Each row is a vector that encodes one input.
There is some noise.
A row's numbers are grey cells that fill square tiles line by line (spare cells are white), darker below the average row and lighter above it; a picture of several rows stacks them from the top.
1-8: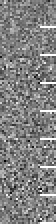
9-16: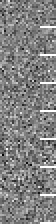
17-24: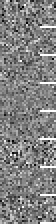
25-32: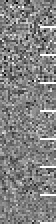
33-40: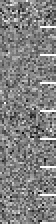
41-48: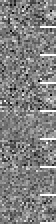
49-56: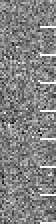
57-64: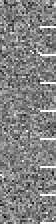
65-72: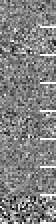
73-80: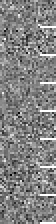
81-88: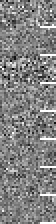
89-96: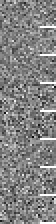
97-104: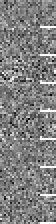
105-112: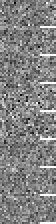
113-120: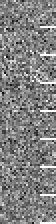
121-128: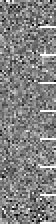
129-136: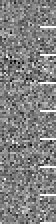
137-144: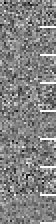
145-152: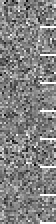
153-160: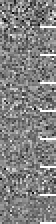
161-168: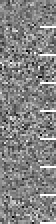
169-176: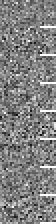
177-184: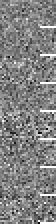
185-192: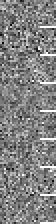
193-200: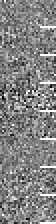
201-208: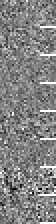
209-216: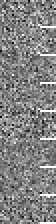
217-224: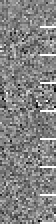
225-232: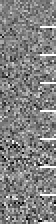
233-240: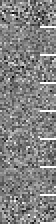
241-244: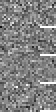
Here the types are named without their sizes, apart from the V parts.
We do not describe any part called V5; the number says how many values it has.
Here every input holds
a node of a tree and a value of V5, together with either a fixed value, or four true/false values.
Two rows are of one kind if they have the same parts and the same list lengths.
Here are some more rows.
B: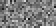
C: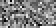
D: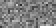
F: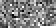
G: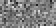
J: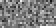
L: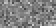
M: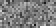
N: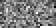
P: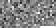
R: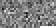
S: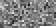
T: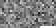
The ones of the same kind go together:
B, D, G, J, T
C, F, L, M, N, P, R, S

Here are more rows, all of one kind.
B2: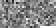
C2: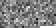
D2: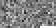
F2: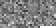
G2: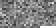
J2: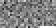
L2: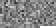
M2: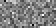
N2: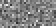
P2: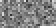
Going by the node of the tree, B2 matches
D2, J2, N2 and P2.
